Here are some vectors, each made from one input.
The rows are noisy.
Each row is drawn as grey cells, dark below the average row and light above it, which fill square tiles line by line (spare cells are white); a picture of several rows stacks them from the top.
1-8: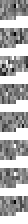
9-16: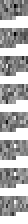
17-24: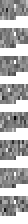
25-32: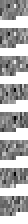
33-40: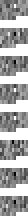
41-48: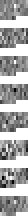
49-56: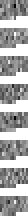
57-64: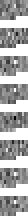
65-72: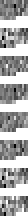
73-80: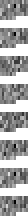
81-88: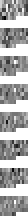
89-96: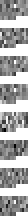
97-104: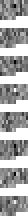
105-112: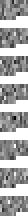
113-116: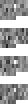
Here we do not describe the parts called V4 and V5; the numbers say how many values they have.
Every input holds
either a point on each of two 3-point lines, or five true/false values, a value of V4 and a value of V5.
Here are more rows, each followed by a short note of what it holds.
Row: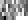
a point on each of two 3-point lines
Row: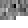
five true/false values, a value of V4 and a value of V5
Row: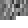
five true/false values, a value of V4 and a value of V5
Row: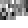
a point on each of two 3-point lines
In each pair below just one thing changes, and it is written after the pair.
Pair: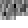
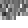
the value of V4
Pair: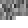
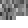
the value of V5
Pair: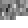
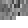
the value of V4
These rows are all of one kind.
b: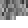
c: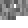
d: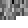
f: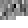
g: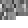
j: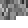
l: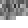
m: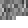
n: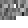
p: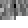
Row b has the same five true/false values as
m, n and p.
